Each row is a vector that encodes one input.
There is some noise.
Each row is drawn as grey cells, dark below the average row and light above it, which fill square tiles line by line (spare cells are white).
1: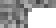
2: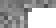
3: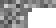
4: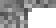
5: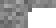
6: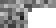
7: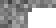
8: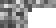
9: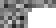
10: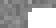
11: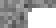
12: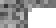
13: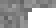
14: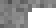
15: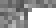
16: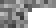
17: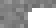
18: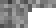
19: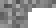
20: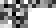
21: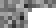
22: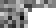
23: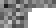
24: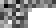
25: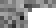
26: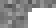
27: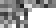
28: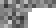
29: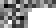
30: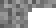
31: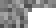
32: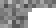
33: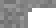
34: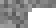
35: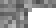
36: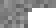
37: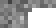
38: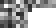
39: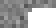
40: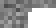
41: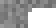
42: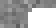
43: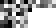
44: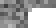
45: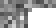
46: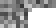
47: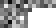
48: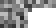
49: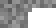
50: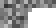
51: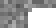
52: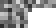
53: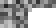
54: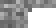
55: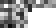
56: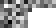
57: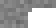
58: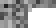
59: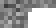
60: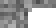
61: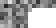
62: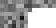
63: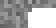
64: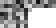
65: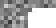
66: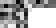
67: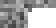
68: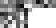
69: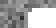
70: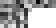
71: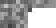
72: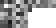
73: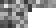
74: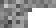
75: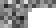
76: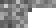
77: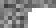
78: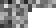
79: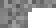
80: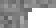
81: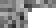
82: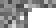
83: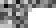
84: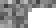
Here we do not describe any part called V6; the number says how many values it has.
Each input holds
a value of V6, together with either a point on a 5-point circle and a true/false value, or a fixed value.
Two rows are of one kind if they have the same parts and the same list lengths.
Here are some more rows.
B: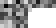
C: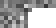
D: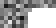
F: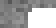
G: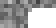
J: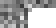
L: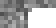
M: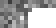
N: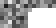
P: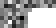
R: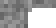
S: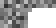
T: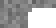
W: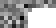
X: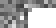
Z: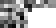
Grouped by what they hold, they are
B, C, G, J, N, P, S, Z
D, F, L, M, R, T, W, X

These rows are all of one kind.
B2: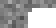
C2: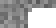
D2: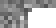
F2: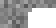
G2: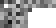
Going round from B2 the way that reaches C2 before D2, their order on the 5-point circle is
B2, C2, D2, F2, G2.
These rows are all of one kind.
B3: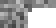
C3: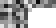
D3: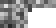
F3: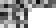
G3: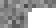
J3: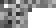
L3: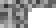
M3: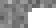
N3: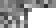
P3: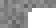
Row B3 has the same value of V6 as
F3, G3, L3 and P3.
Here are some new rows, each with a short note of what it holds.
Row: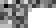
a point on a 5-point circle, a true/false value and a value of V6
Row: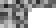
a point on a 5-point circle, a true/false value and a value of V6
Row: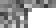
a point on a 5-point circle, a true/false value and a value of V6
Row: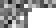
a value of V6
